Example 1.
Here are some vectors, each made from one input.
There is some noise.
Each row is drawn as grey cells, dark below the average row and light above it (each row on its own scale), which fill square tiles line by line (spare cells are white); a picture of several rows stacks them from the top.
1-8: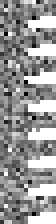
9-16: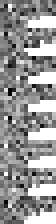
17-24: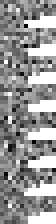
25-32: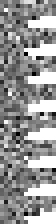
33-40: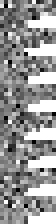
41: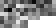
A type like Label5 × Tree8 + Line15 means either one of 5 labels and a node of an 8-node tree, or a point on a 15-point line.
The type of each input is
Bool × Bool × Bool + Line6.
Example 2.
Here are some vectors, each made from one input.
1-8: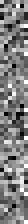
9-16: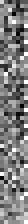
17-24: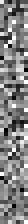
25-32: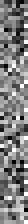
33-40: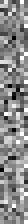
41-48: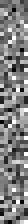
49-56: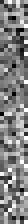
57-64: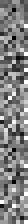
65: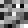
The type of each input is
List2(Line5).
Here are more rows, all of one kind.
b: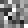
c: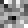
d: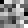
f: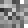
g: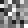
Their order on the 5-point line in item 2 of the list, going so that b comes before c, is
d, g, f, b, c.
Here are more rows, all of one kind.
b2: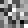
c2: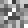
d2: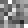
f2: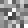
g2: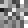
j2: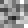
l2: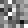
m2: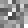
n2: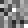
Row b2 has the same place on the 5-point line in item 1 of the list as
d2, l2 and n2.
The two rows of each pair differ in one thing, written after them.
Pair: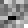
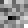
the place on the 5-point line in item 2 of the list
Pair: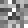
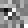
the place on the 5-point line in item 2 of the list
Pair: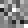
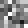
the place on the 5-point line in item 2 of the list
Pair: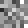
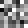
the place on the 5-point line in item 1 of the list
